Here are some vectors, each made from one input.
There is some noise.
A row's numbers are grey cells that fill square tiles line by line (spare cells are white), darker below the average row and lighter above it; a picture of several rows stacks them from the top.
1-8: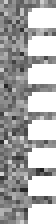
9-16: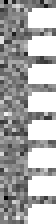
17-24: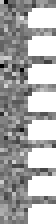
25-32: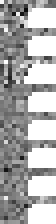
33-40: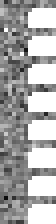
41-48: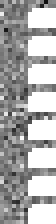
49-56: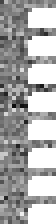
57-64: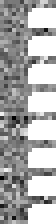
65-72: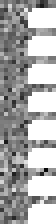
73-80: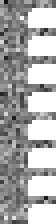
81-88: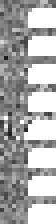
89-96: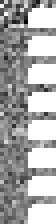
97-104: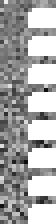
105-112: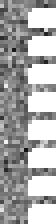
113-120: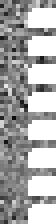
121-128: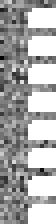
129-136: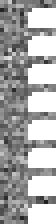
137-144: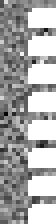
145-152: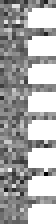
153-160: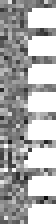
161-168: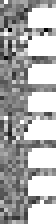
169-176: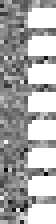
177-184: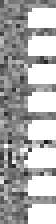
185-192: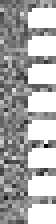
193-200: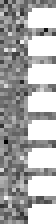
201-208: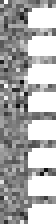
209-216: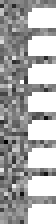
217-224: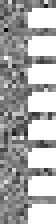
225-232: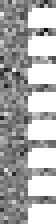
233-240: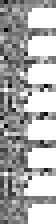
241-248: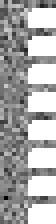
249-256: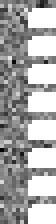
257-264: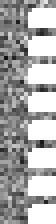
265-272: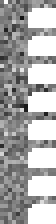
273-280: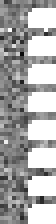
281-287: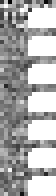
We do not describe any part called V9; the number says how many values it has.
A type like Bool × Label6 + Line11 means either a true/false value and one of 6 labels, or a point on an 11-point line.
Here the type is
List3(Bool × V9).
